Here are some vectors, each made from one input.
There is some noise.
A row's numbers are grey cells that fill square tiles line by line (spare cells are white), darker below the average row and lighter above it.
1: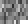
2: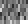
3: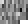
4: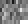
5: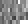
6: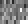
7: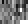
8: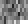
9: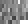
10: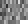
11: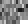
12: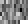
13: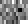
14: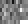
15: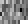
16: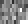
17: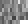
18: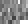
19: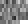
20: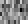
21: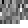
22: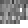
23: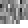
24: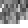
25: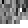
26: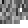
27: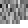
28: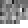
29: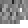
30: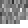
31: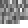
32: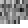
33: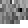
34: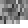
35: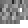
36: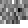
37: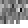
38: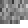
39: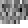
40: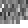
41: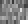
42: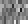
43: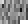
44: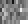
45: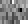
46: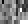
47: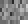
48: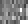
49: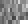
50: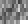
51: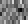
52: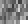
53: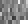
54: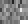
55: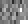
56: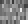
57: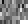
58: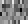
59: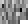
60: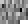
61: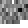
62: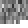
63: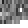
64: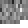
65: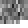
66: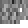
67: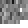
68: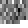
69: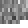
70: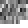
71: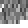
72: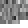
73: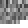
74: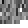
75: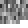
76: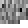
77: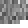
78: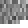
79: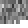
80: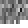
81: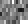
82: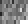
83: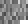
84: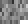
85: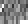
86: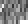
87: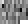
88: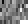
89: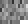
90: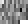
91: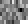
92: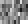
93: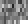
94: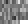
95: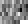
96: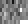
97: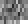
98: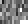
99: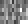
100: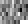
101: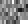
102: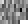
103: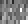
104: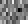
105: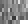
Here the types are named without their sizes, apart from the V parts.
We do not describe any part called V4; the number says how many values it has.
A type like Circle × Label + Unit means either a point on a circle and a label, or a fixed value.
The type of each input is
Tree × (Tree + Unit) × V4.
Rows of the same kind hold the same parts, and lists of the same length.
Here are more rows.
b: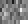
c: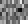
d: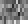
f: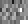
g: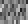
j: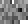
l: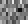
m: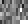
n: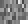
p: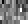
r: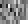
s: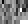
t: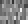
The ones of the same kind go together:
b, d, f, j, m
c, g, l, n, p, r, s, t

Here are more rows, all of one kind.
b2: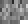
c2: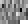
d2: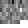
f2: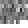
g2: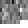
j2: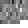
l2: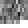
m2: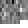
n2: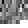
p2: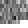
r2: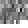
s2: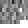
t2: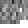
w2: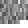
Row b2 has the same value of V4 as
c2, f2, n2 and r2.
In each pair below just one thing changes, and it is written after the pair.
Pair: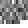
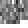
the value of V4
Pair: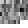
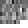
the node of one of the two trees
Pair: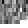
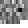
the node of one of the two trees
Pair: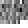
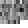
the value of V4
